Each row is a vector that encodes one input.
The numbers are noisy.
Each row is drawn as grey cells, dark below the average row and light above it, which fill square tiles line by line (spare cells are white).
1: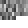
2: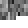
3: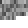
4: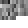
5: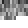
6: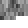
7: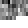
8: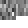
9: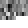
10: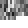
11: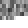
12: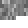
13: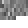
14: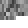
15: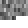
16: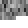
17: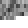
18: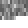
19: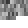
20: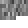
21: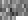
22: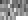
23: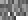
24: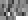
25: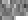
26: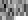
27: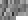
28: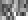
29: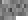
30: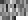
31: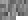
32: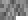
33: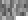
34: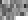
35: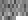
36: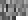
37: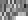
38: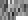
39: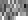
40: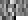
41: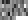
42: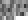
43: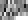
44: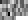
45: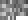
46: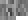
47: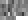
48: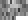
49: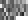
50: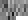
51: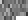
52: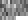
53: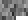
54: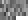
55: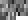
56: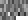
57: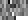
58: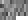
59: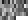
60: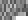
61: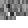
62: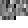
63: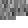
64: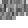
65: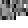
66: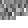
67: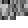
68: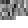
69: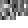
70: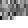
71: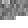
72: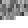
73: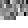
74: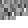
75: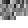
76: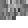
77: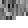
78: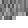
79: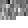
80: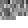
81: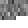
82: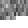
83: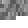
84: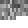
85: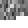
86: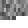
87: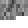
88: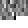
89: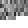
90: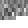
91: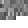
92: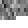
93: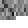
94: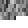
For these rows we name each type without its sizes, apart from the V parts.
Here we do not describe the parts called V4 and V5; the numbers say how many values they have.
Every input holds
a point on a circle, together with either a true/false value and a value of V4, or a value of V5.
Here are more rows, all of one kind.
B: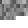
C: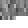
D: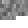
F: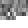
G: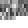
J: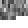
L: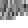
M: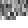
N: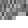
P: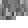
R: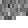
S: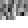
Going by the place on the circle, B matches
D, F and S.
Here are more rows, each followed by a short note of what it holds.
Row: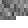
a point on a circle, a true/false value and a value of V4
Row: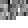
a point on a circle and a value of V5
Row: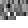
a point on a circle, a true/false value and a value of V4
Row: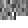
a point on a circle and a value of V5
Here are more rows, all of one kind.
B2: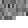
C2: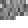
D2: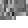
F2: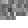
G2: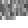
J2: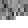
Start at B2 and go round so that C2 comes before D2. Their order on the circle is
B2, G2, F2, C2, J2, D2.
